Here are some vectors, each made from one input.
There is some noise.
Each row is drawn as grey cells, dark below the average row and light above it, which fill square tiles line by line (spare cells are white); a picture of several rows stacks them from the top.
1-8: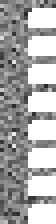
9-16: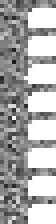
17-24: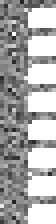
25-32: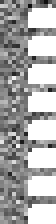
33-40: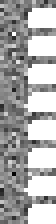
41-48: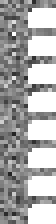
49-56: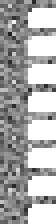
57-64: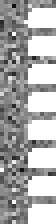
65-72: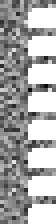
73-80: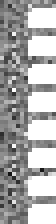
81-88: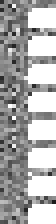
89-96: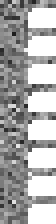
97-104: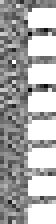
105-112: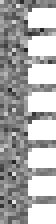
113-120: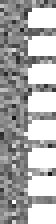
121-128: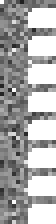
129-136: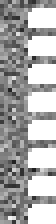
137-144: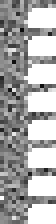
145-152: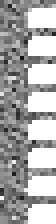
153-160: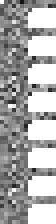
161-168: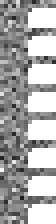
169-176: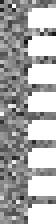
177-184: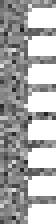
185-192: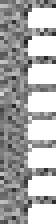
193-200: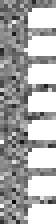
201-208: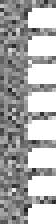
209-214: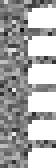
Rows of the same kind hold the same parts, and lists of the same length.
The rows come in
2 kinds.
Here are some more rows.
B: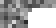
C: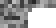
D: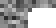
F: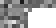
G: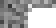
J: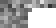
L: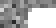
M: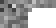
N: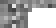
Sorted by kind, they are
B, C, D, F
G, J, L, M, N

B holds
a node of an 11-node tree.
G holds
three true/false values.
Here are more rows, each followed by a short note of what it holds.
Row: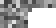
a node of an 11-node tree
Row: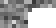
a node of an 11-node tree
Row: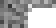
three true/false values
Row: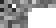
three true/false values
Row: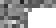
a node of an 11-node tree
